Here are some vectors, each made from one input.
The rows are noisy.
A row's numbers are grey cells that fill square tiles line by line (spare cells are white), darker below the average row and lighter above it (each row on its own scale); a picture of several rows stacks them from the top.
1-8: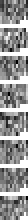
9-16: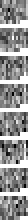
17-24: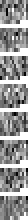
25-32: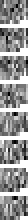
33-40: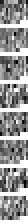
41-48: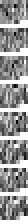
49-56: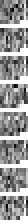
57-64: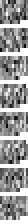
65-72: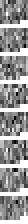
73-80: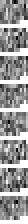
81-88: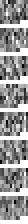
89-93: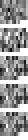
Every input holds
either a fixed value, or a point on each of two 8-point lines, or a node of a 10-node tree.
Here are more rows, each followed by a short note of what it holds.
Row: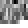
a node of a 10-node tree
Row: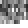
a point on each of two 8-point lines
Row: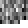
a node of a 10-node tree
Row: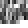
a node of a 10-node tree
